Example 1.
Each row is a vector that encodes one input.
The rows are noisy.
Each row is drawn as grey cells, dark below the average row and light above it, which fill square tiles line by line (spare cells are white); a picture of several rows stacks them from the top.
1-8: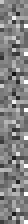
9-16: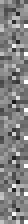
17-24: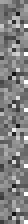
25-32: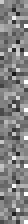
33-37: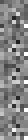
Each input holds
a point on a 4-point line, a point on a 5-point line and a true/false value.
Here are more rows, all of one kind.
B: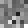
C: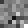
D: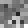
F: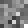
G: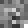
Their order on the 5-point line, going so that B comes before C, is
F, G, B, D, C.
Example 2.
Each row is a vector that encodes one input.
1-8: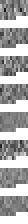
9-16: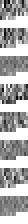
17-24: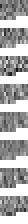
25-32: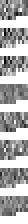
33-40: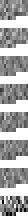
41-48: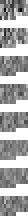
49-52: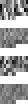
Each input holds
either a point on a 5-point line, or a node of a 7-node tree.
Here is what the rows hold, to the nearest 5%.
About 45% of them hold a point on a 5-point line. The rest hold a node of a 7-node tree.
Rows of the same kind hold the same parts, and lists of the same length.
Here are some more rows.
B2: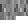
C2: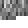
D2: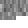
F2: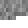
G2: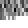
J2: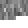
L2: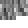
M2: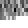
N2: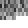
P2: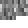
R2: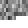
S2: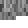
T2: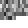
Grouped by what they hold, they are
B2, J2, L2, N2, P2, S2, T2
C2, D2, F2, G2, M2, R2

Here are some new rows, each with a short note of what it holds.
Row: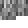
a point on a 5-point line
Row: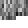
a point on a 5-point line
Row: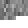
a node of a 7-node tree
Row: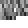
a node of a 7-node tree
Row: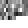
a point on a 5-point line
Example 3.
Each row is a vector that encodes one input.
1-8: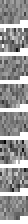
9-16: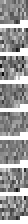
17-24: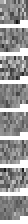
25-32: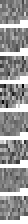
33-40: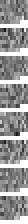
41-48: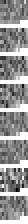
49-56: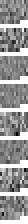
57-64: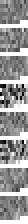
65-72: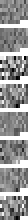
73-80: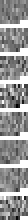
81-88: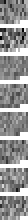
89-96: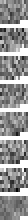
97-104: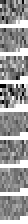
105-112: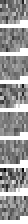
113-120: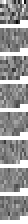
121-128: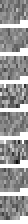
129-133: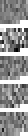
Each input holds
a list of up to two points on an 11-point line.
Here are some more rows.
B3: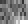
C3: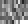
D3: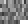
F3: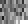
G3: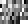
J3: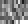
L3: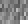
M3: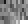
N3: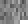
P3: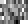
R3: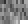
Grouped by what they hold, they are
B3, D3, F3, M3, N3, R3
C3, G3, J3
L3, P3

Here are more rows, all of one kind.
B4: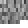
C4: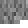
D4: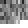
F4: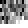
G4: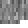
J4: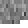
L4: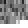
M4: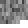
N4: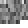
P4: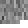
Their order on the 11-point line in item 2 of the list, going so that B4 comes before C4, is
P4, J4, N4, B4, D4, F4, G4, L4, M4, C4.
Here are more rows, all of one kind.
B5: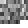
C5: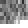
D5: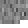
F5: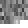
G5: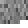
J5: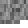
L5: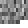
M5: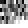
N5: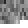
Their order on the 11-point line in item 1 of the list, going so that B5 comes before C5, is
J5, B5, G5, N5, D5, L5, C5, F5, M5.
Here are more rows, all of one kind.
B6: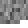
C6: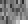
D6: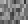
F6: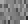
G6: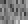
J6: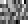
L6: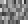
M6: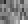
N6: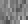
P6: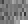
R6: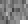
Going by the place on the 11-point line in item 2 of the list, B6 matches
L6, M6 and R6.
